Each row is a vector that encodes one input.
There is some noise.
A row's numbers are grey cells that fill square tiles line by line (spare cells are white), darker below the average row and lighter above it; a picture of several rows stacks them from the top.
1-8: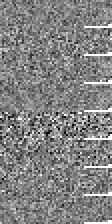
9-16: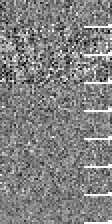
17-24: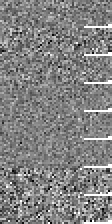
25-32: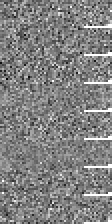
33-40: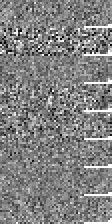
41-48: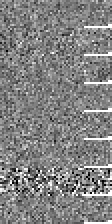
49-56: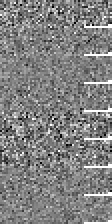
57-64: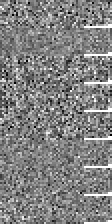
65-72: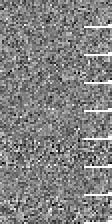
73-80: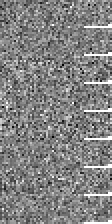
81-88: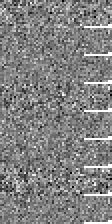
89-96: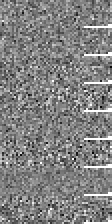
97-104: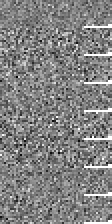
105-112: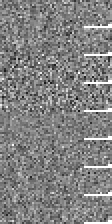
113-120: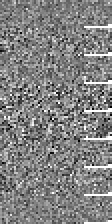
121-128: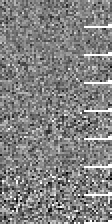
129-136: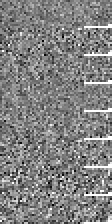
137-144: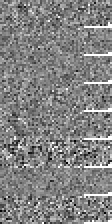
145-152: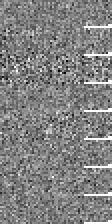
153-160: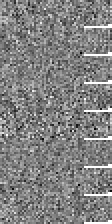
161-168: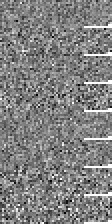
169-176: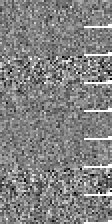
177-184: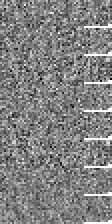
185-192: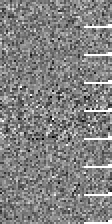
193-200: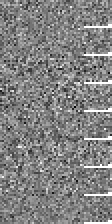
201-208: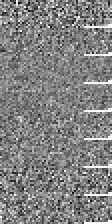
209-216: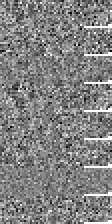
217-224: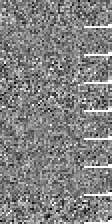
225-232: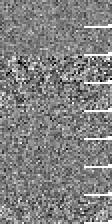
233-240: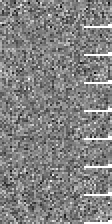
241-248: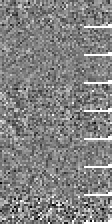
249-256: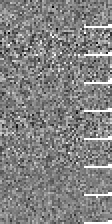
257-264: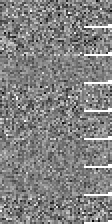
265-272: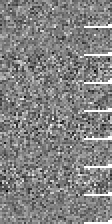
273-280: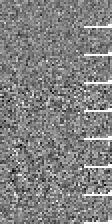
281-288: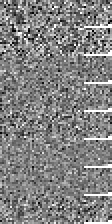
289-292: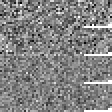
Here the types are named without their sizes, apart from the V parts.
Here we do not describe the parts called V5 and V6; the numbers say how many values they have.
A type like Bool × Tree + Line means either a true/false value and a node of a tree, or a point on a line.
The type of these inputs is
(Bool × Bool × Bool + Unit) × Label × V5 + (Circle + Unit) × V6.
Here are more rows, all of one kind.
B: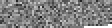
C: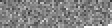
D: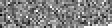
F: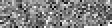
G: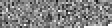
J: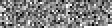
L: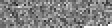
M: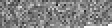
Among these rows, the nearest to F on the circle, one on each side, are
B and M.
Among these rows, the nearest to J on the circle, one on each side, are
D and G.
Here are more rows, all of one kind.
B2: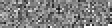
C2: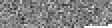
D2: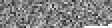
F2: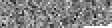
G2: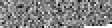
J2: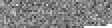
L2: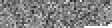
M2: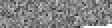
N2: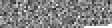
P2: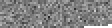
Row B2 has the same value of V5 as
F2 and J2.
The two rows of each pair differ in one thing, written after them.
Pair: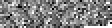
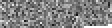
one of the three true/false values
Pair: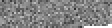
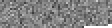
one of the three true/false values
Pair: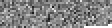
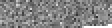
the value of V5
